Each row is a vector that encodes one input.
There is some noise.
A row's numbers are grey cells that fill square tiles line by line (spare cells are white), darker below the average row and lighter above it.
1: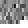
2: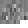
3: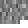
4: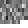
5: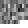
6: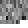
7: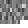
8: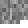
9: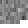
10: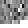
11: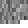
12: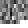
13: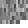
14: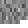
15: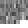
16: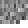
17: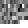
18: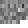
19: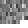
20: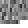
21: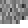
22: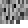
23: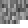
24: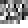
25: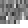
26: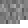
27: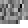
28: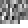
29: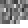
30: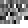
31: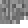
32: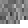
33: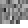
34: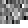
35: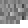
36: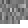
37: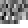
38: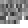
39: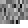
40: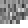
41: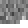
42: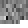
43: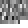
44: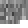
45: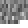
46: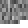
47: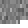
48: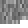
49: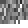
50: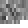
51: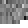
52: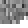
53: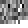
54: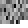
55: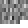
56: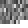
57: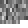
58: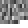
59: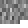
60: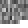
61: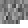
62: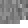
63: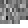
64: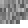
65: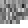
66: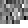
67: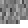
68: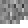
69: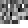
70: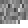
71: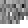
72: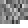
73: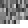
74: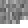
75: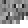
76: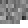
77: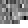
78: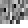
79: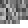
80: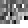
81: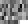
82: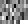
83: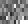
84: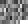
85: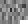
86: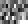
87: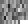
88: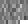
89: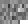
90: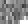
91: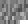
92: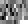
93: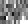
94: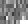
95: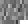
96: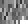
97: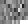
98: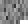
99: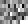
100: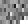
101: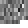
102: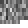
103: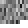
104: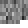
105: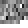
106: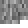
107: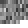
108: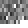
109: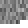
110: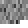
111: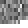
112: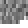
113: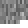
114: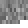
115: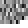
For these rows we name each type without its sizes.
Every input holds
a true/false value, together with either a label, or a point on a line.
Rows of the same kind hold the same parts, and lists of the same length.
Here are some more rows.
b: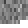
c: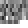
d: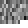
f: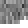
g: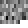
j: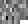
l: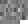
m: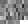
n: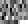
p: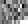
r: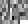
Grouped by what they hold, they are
b, d, j, p
c, f, g, l, m, n, r

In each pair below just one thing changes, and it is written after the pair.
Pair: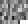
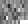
the label
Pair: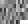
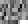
the true/false value
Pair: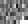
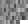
the true/false value
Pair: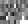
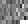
the true/false value
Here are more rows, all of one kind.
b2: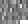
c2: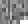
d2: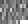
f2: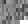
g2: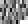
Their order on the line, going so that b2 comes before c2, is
b2, d2, c2, f2, g2.
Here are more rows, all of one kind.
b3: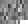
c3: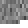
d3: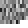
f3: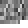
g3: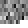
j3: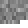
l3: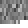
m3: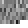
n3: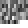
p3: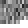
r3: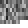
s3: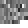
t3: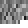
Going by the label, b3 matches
f3, n3 and s3.
